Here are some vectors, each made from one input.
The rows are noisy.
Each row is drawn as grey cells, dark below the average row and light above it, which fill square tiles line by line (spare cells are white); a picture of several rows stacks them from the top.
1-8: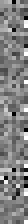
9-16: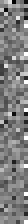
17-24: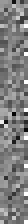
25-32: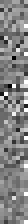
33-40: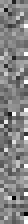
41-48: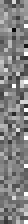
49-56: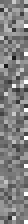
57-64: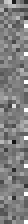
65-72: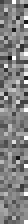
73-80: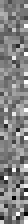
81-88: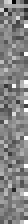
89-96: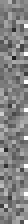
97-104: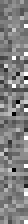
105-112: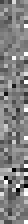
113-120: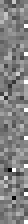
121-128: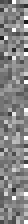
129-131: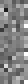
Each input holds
a node of a 9-node tree, together with either a node of an 8-node tree, or a node of a 9-node tree.
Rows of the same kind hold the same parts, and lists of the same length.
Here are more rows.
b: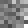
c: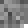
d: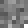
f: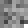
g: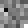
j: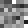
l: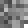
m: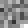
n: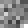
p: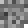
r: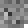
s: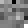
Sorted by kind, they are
b, c, f, g, j, l, m, n, r
d, p, s

